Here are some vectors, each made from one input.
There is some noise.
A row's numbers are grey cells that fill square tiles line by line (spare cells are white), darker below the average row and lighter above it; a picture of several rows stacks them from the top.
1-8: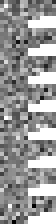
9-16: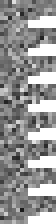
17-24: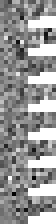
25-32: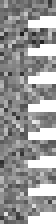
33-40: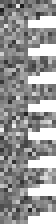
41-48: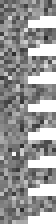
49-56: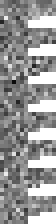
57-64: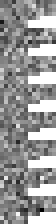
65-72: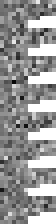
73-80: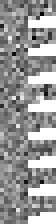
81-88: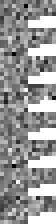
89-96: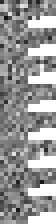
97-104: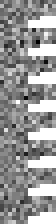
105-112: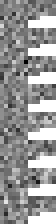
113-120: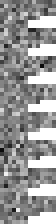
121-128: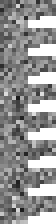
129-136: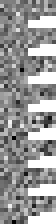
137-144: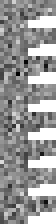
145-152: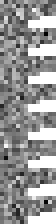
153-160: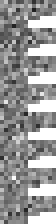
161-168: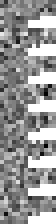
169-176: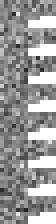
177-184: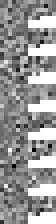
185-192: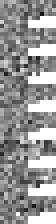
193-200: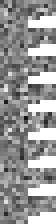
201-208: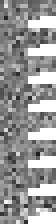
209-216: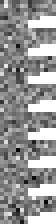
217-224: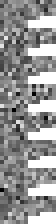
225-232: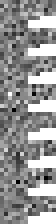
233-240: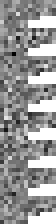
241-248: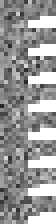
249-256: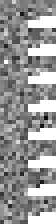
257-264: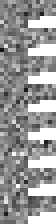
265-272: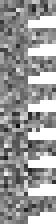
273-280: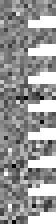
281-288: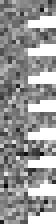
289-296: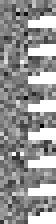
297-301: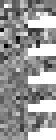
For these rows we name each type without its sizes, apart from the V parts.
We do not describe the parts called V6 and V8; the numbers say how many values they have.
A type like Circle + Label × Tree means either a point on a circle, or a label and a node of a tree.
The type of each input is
Bool × V8 + Label × V6 + Tree.
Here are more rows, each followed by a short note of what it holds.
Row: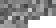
a node of a tree
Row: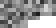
a label and a value of V6
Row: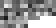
a node of a tree
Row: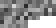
a node of a tree
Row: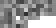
a true/false value and a value of V8
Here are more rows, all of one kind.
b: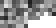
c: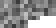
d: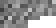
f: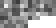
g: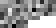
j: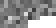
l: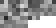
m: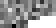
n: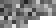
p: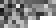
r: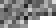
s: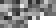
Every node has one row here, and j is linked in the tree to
c and d.
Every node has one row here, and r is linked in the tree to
d.
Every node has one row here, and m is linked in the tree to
c and g.
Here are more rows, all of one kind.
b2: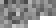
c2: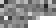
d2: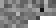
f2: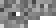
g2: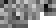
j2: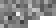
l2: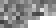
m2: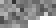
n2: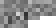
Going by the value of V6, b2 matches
f2 and m2.
